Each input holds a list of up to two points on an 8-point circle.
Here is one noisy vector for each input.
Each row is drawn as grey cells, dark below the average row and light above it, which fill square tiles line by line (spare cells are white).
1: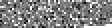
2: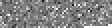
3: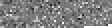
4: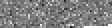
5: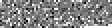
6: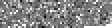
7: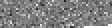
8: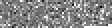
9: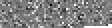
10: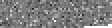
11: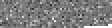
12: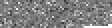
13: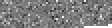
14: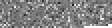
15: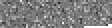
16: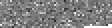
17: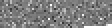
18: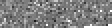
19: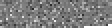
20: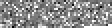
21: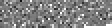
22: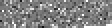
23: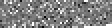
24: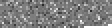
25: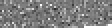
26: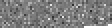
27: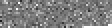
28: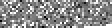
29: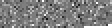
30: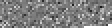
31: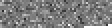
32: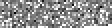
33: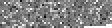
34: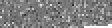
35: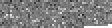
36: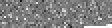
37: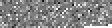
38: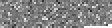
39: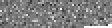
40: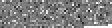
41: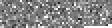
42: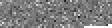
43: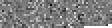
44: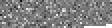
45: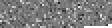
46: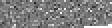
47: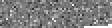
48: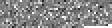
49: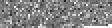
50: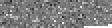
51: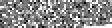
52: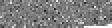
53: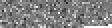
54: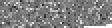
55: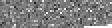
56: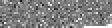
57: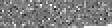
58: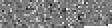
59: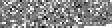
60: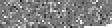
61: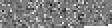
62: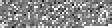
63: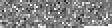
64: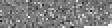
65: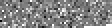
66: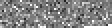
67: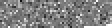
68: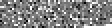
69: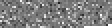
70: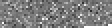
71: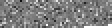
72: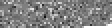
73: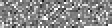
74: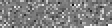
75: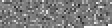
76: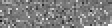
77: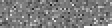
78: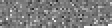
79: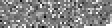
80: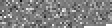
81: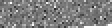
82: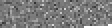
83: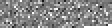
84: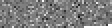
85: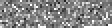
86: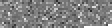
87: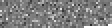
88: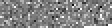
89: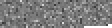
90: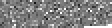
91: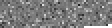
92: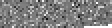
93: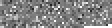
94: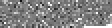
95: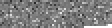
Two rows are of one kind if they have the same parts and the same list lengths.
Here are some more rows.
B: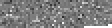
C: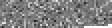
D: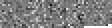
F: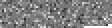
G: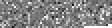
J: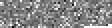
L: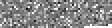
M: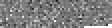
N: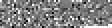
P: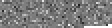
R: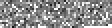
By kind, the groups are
B, D, F, M, P, R
C, G, J, L
N

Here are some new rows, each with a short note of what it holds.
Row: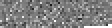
a list of one item
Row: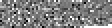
the empty list
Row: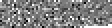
the empty list
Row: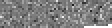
a list of two items
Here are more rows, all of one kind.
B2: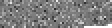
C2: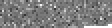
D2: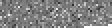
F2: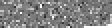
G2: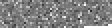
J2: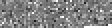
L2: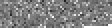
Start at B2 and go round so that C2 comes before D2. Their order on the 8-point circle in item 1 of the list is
B2, C2, D2, G2, F2, L2, J2.
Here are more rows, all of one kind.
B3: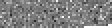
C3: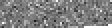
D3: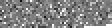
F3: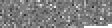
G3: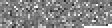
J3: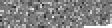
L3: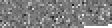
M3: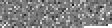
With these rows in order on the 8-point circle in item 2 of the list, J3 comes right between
G3 and M3.
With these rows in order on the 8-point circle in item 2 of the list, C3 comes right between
B3 and F3.
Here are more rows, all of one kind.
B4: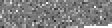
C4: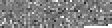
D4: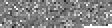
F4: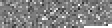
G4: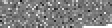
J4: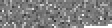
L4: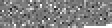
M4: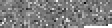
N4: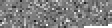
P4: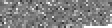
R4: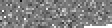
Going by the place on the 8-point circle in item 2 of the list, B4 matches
D4, J4, P4 and R4.
